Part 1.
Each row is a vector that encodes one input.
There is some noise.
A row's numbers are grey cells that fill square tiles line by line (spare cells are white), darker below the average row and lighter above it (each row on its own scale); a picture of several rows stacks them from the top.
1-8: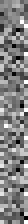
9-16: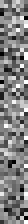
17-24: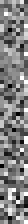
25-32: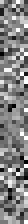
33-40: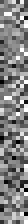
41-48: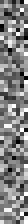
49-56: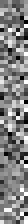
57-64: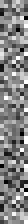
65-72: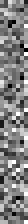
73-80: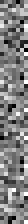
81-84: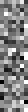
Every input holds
four true/false values.
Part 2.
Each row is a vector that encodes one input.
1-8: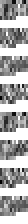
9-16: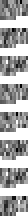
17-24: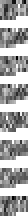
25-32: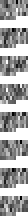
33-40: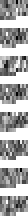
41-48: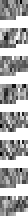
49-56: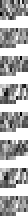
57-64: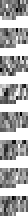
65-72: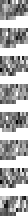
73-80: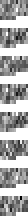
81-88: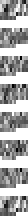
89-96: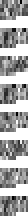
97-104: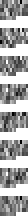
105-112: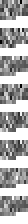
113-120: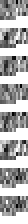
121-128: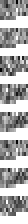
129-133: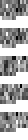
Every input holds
a point on a 13-point line.
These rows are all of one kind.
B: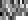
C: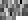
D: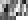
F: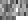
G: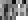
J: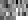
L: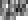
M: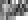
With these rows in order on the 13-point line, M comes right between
C and L.
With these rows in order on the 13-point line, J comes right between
C and F.
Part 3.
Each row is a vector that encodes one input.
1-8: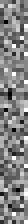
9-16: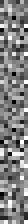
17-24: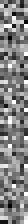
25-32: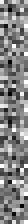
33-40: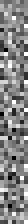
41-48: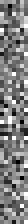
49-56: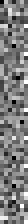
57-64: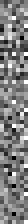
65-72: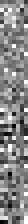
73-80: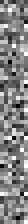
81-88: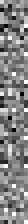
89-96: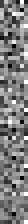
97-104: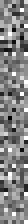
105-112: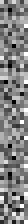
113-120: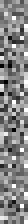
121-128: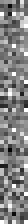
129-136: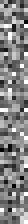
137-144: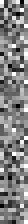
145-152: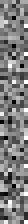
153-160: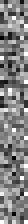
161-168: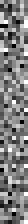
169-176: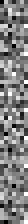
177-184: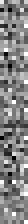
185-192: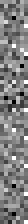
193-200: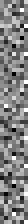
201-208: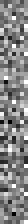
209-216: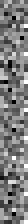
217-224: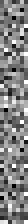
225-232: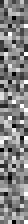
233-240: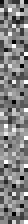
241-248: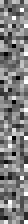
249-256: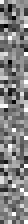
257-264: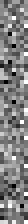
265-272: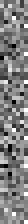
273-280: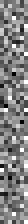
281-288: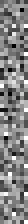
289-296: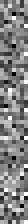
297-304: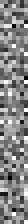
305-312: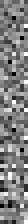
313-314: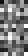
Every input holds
one of 10 labels.
